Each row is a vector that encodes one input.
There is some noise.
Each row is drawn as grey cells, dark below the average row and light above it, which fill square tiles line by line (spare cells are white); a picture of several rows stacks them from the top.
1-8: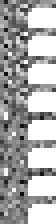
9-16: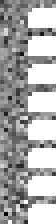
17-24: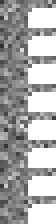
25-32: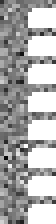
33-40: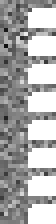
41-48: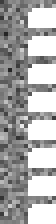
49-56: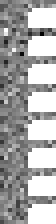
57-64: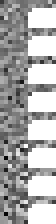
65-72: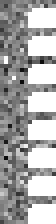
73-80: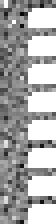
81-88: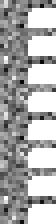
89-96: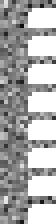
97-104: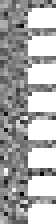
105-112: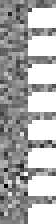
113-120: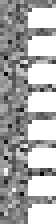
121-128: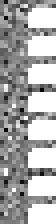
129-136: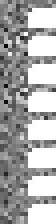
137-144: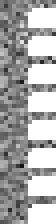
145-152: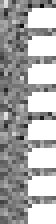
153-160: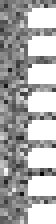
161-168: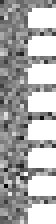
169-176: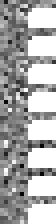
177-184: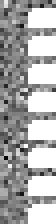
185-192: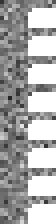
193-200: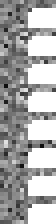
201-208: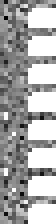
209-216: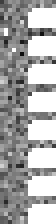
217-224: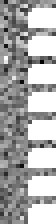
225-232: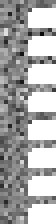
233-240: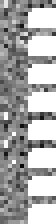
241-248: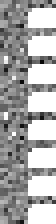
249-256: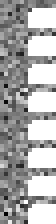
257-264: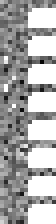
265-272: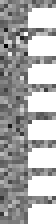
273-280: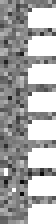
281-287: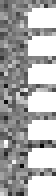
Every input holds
either a point on an 8-point line, or a point on a 9-point line.
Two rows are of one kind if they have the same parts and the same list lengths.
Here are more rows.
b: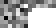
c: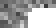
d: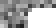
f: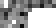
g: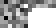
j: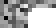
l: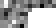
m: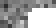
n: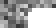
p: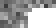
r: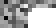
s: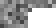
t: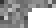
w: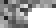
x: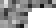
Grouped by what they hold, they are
b, d, f, g, j, l, n, r, w, x
c, m, p, s, t

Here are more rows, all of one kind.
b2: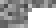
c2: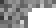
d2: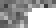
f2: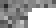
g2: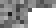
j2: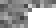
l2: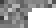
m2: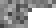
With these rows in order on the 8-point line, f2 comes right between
c2 and d2.
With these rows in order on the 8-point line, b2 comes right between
j2 and m2.
